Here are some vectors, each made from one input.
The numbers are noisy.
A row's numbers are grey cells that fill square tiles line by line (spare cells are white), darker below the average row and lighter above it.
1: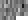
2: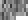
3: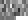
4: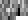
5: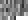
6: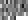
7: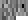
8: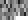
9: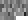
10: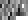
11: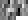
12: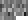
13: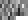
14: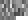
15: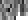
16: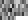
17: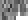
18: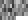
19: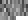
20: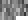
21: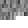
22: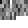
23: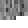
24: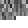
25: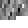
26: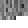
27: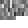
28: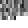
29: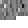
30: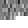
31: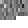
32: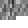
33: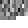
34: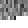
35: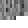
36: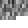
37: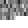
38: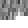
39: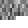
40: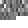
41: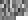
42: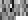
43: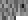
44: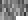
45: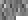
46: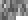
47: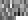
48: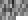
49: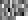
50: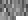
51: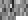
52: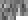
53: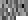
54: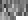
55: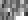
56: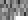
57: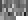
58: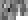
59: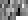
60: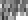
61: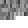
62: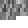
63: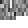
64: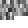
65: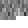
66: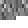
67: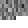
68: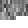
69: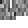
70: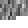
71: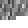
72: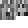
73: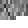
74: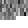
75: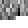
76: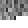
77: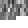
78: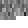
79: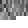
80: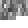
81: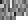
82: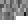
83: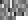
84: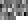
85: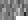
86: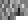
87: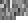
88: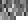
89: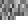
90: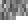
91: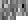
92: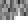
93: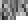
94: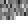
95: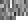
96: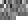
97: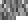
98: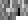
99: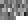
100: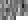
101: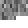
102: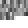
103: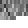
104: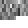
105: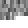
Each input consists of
either a point on an 8-point line, or a point on a 9-point line and a true/false value.
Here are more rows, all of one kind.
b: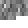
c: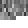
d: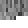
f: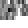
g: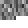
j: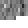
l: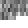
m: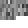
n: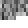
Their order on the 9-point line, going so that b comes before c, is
l, n, f, b, g, j, m, c, d.
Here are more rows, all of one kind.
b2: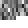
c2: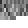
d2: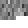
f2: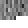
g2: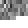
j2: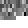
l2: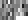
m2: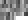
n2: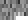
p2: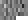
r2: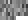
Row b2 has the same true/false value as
f2, g2 and p2.
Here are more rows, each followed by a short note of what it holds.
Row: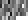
a point on an 8-point line
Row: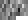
a point on an 8-point line
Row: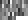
a point on an 8-point line
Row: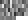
a point on an 8-point line
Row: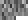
a point on a 9-point line and a true/false value
